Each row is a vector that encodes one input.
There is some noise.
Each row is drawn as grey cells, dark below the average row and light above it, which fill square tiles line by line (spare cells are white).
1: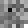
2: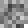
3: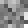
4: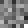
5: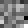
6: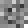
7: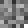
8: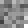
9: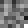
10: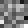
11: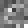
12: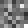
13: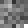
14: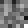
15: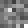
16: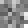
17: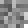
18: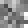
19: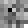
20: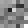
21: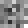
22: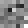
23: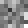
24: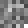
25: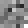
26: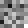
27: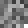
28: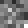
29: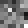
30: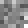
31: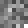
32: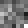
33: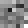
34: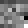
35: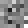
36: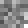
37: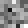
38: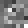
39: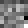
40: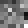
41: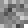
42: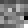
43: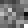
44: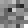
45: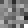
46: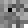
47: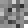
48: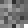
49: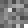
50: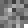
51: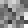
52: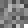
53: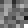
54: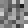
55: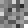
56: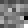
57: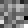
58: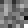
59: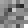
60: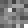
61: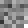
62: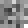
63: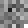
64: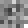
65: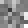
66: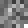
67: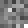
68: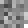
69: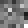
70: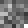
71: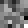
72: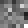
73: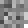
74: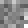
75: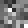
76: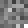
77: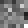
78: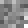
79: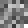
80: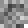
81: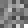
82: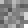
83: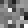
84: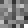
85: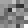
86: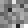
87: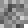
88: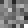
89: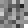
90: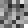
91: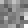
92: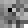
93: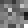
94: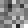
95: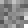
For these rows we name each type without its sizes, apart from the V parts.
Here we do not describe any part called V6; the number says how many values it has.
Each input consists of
a true/false value, together with either a point on a line, or a value of V6.
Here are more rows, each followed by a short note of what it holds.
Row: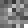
a point on a line and a true/false value
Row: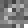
a point on a line and a true/false value
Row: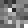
a point on a line and a true/false value
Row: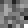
a true/false value and a value of V6
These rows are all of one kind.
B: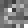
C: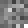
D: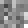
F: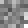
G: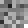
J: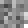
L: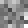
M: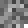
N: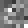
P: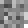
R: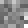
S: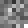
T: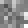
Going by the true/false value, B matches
C, M, N and S.
